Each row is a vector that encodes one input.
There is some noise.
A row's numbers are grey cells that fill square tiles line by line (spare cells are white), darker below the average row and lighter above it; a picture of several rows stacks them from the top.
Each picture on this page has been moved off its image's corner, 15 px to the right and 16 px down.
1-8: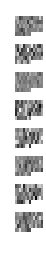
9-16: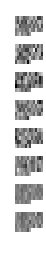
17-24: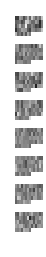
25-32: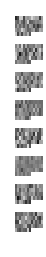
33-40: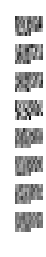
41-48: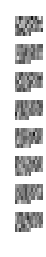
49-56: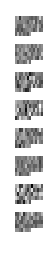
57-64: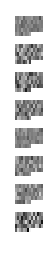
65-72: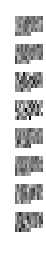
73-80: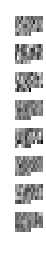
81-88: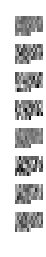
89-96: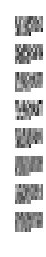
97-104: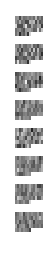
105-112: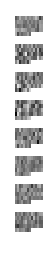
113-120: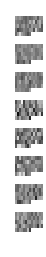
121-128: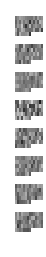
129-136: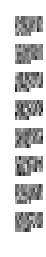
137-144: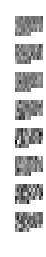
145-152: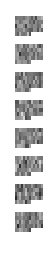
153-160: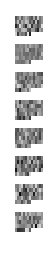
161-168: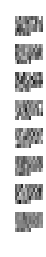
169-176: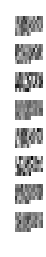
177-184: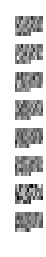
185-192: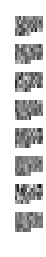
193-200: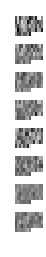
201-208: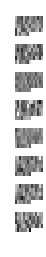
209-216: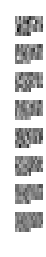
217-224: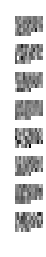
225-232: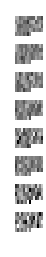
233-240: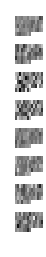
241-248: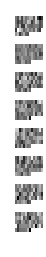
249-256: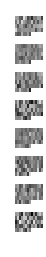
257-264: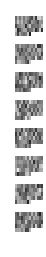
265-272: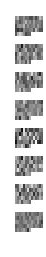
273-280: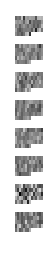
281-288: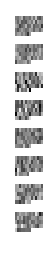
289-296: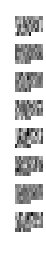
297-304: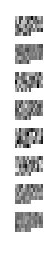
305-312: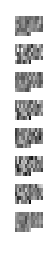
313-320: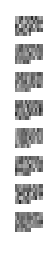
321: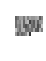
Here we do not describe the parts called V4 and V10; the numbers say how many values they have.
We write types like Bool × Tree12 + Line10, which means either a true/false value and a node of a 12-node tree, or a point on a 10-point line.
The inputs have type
(Bool × Bool × Bool × V10 + Line7) × Tree11 + (Circle13 + Unit) × V4.
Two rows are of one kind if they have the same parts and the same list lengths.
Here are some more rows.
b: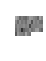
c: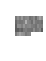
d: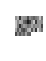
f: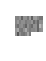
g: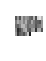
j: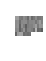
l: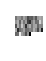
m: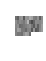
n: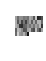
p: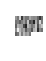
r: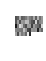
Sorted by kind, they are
b, c, j, m, n, r
d, l
f, g
p

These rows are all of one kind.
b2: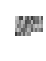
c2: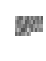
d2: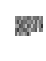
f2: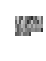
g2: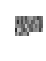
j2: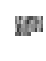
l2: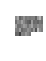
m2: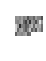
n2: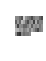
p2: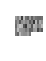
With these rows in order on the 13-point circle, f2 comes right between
j2 and l2.
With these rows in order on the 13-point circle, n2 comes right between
g2 and j2.
